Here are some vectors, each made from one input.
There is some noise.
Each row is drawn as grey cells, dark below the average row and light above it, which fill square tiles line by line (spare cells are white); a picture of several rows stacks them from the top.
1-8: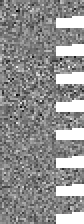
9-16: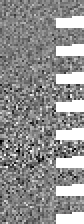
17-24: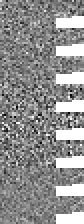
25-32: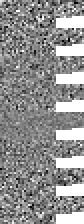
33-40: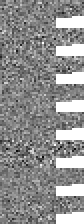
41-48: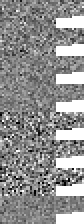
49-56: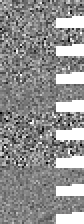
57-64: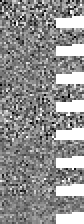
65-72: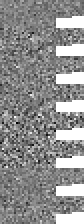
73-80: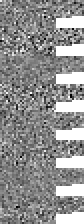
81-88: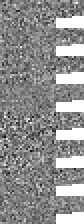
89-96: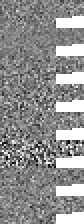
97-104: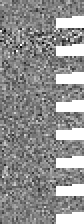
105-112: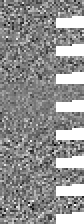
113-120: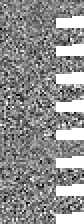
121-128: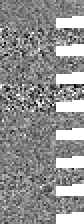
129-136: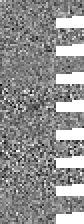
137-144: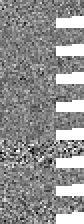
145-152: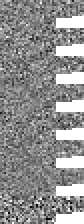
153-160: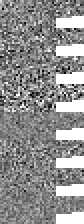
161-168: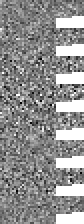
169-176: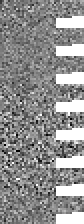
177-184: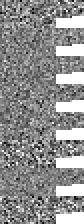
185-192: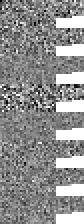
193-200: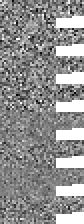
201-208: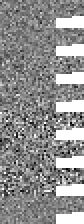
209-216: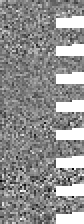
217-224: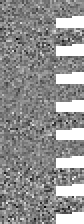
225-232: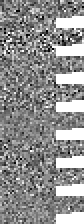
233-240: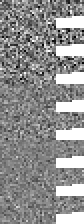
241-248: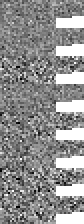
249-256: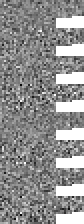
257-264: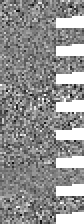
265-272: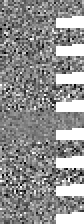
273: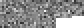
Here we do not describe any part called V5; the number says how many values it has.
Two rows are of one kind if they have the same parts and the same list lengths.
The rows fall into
2 kinds.
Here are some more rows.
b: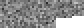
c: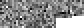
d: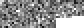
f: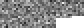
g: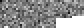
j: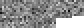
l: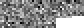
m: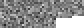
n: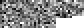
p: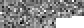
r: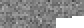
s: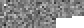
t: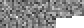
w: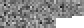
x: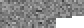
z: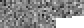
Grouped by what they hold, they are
b, c, f, j, l, m, r, s, t, x
d, g, n, p, w, z

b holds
a node of an 8-node tree, a node of an 11-node tree and a value of V5.
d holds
a point on a 10-point line, a node of an 8-node tree, a node of an 11-node tree and a true/false value.
